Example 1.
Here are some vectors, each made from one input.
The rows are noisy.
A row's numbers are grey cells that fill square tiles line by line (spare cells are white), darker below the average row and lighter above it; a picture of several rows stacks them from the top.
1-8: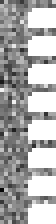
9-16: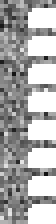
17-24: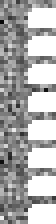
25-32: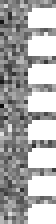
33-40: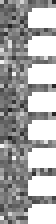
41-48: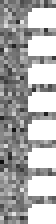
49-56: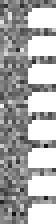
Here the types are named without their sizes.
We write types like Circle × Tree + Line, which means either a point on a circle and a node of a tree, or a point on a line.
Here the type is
Bool × Bool × Bool × Bool + Unit.
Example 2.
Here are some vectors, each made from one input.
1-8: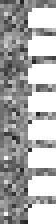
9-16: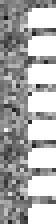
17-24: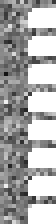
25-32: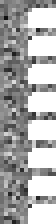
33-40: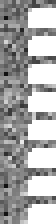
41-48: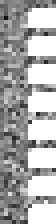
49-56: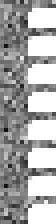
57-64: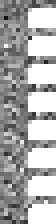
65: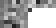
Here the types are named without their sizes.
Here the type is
Bool × Bool × Bool × Bool.
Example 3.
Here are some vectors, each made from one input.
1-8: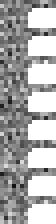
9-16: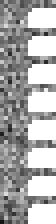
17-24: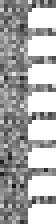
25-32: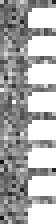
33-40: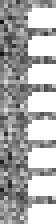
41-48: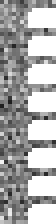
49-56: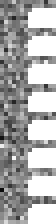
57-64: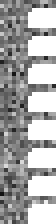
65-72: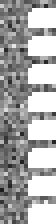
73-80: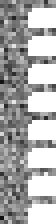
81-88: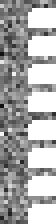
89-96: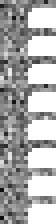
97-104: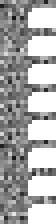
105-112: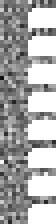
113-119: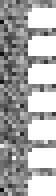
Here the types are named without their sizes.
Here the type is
Bool × Bool × Bool × Bool + Unit.
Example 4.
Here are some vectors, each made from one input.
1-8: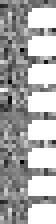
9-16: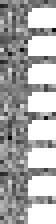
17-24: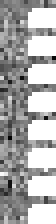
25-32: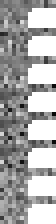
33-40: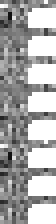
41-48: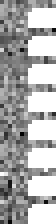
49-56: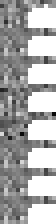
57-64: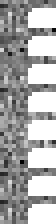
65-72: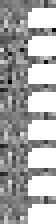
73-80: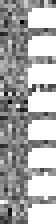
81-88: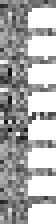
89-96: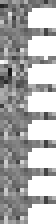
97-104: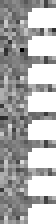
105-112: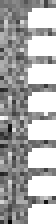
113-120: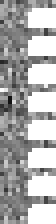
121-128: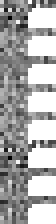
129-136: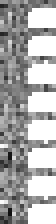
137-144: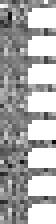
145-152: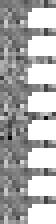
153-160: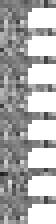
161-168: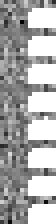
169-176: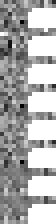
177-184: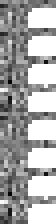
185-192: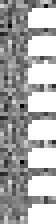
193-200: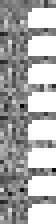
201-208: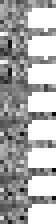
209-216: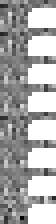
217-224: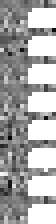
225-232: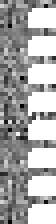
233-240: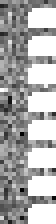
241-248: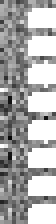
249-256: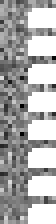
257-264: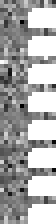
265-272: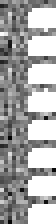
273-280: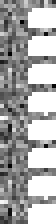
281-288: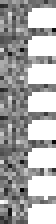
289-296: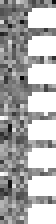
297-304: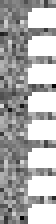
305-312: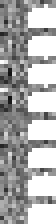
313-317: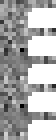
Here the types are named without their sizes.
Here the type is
Bool × Bool × Bool + Unit.
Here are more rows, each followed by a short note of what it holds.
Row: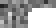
three true/false values
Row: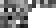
a fixed value
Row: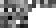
a fixed value
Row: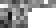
three true/false values
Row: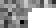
three true/false values
